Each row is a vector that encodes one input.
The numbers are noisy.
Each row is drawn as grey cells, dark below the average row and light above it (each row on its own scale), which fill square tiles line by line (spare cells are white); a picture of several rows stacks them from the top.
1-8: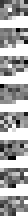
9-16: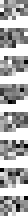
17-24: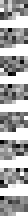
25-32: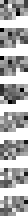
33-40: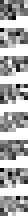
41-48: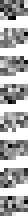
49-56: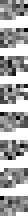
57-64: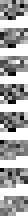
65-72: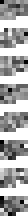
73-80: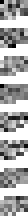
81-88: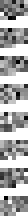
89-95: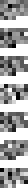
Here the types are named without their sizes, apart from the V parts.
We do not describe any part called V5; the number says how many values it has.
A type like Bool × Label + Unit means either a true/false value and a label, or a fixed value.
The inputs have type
List(Bool × V5).
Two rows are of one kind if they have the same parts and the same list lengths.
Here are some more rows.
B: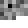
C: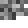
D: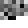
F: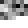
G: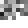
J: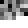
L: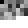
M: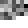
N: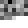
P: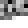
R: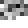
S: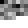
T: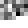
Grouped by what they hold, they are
B, F, G, J, L, M, R, S, T
C, D
N, P

